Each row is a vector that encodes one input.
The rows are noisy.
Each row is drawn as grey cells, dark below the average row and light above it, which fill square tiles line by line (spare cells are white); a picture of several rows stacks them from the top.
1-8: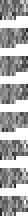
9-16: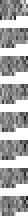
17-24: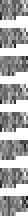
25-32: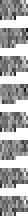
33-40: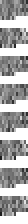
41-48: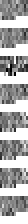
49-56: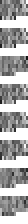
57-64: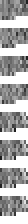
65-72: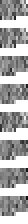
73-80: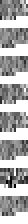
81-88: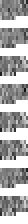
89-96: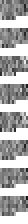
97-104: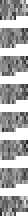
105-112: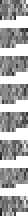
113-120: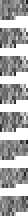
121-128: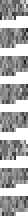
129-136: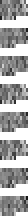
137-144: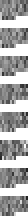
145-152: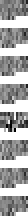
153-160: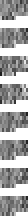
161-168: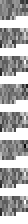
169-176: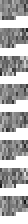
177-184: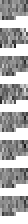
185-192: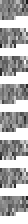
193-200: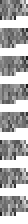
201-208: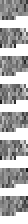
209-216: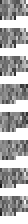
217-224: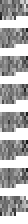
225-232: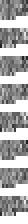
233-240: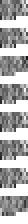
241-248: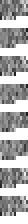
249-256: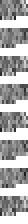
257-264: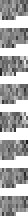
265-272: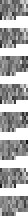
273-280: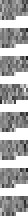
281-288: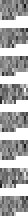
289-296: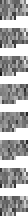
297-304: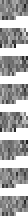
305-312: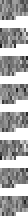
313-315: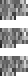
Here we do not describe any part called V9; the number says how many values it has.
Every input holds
a list of up to two items, each a true/false value and a value of V9.
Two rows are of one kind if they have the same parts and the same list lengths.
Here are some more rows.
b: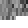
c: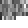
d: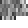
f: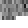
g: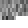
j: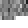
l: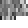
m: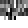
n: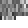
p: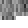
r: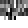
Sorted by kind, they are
b, f, g, j, p
c, d, l, n
m, r

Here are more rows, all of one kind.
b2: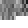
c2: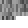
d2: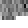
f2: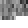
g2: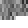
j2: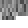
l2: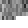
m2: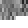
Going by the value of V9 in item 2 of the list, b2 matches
d2 and f2.
